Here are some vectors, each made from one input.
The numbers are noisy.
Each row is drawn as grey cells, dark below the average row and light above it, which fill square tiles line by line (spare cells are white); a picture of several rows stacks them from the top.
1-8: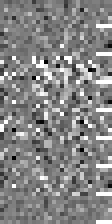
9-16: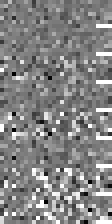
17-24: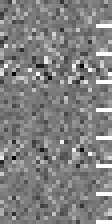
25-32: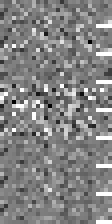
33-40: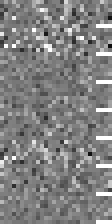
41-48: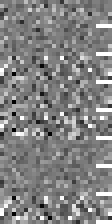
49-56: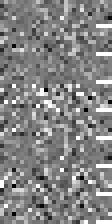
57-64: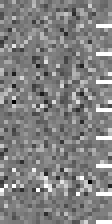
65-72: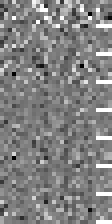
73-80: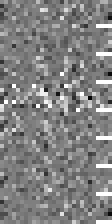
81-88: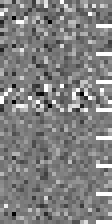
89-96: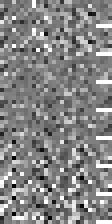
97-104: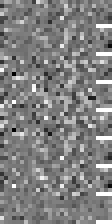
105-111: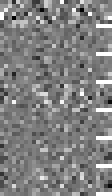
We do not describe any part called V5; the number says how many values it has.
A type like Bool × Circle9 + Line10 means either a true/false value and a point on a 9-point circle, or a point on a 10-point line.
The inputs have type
Bool × Line6 × List2(V5).
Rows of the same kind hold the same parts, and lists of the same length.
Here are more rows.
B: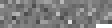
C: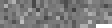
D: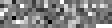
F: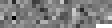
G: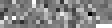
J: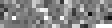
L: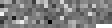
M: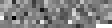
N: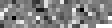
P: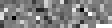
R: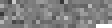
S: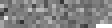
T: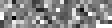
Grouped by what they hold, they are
B, F, M, S, T
C, G, N, P, R
D, J, L

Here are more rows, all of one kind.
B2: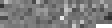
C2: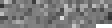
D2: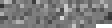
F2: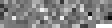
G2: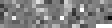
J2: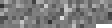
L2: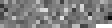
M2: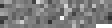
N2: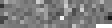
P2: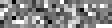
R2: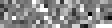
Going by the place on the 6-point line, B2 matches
C2, D2, L2 and P2.
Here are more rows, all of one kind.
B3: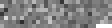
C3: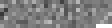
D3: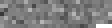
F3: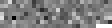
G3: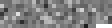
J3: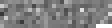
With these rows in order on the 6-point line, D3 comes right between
B3 and G3.
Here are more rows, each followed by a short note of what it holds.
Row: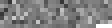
a point on a 6-point line and a true/false value, together with a list of two items
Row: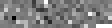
a point on a 6-point line and a true/false value, together with a list of two items
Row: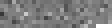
a point on a 6-point line and a true/false value, together with a list of two items
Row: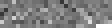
a point on a 6-point line and a true/false value, together with a list of two items
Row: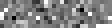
a point on a 6-point line and a true/false value, together with a list of two items
